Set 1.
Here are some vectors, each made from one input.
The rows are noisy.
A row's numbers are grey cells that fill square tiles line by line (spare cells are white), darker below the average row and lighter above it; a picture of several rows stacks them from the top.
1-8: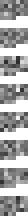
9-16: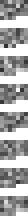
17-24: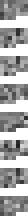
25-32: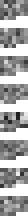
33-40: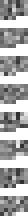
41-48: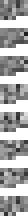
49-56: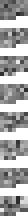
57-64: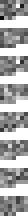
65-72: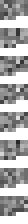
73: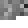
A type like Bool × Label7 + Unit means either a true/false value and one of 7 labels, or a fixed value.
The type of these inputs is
Line13.
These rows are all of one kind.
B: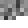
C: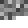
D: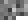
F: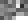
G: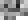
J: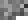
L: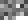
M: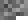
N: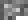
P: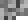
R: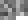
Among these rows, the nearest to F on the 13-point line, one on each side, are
C and L.
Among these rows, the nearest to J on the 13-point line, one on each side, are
M and N.
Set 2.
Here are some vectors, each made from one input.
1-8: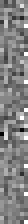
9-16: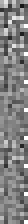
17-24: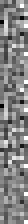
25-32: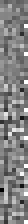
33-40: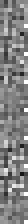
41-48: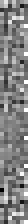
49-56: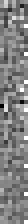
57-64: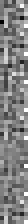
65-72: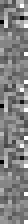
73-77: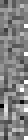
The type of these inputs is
Line13.
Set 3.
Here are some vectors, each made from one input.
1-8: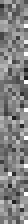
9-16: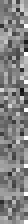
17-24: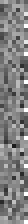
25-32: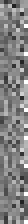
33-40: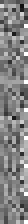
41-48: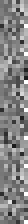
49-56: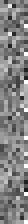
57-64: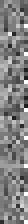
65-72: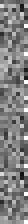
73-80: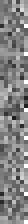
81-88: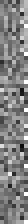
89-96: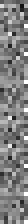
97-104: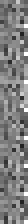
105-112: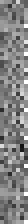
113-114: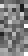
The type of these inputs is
Line12.
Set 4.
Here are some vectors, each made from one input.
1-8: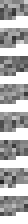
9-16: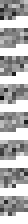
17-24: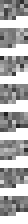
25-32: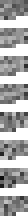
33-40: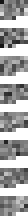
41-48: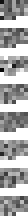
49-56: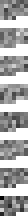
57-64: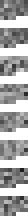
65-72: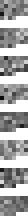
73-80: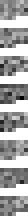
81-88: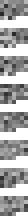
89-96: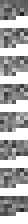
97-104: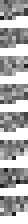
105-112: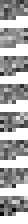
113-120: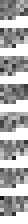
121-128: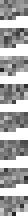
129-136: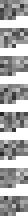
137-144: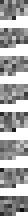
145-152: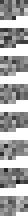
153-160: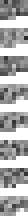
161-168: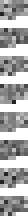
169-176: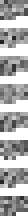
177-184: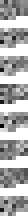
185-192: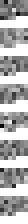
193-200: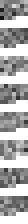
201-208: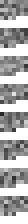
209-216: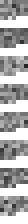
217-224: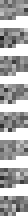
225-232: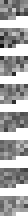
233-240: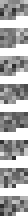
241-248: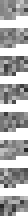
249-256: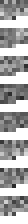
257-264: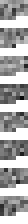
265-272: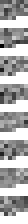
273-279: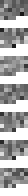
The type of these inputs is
Line8.
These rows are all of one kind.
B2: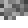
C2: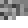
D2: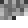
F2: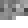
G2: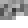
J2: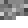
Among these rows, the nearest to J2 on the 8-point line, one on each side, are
C2 and F2.
